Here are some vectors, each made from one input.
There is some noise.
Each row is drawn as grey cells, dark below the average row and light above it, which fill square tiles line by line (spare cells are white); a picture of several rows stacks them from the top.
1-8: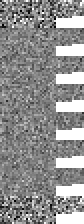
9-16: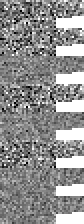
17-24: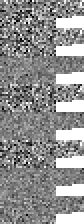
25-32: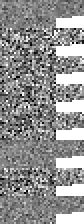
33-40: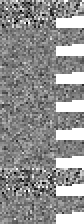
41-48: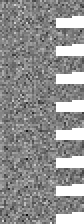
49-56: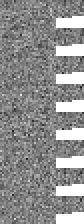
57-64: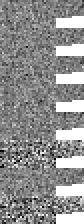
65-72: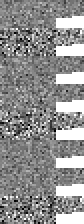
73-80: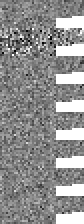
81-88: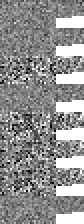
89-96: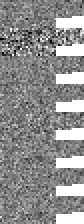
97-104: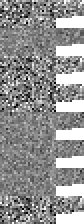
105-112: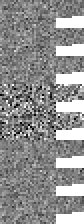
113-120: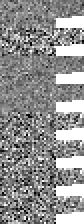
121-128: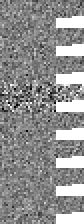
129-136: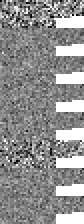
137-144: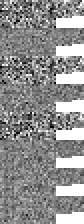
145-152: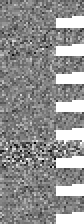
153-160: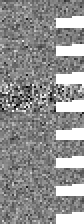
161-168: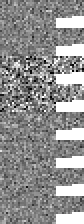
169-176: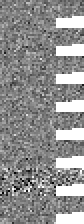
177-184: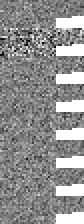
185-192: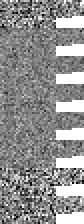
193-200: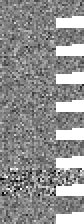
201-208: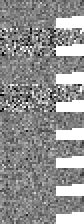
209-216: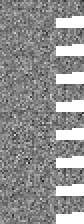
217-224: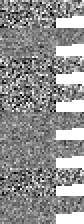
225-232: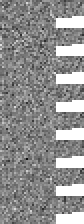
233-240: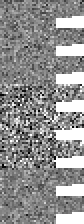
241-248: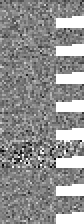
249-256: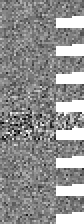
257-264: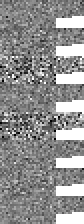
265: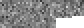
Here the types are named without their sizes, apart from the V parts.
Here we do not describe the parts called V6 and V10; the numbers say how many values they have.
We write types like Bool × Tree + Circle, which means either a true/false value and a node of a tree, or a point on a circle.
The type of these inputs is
Bool × Bool × Bool × Bool × Bool + Label × V6 × V10 + Unit.
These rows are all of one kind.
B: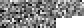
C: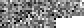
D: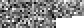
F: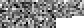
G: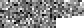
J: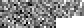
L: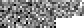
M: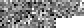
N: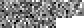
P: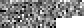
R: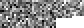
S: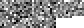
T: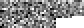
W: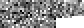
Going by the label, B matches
C, L, M and T.
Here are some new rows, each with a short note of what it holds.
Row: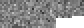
five true/false values
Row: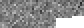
five true/false values
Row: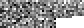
a label, a value of V6 and a value of V10
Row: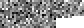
a label, a value of V6 and a value of V10
